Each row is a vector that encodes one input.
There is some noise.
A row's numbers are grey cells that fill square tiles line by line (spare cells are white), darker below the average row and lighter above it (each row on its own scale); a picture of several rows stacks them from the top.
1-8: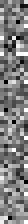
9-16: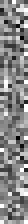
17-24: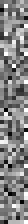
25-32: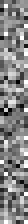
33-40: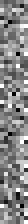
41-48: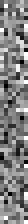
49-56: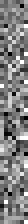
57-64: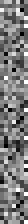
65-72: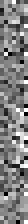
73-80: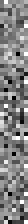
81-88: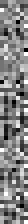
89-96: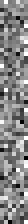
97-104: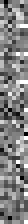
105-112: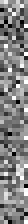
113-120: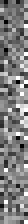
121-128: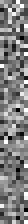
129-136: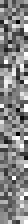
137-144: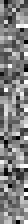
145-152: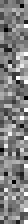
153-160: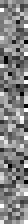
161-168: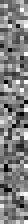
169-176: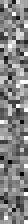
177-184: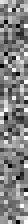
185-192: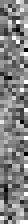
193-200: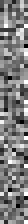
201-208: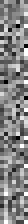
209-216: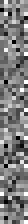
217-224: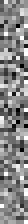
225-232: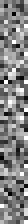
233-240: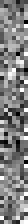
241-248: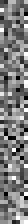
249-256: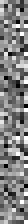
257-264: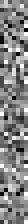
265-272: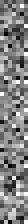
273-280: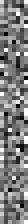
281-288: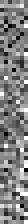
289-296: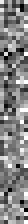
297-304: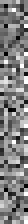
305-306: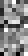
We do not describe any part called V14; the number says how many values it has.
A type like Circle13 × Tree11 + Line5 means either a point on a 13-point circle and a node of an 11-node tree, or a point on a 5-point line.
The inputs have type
(Bool × Bool × Bool + V14) × Tree7.
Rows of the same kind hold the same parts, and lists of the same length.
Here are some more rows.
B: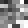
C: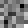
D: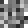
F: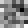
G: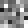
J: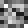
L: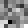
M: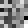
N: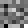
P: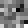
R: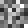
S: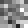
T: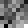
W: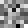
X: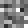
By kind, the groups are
B, D, G, J, M, R, S, W
C, F, L, N, P, T, X

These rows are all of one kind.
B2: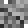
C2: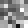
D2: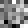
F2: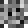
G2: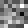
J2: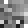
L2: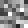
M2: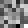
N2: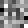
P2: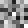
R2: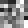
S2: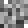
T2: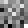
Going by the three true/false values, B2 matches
F2 and S2.
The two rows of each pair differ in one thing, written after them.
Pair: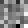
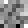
the node of the tree
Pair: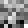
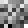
the node of the tree
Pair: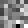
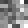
the node of the tree
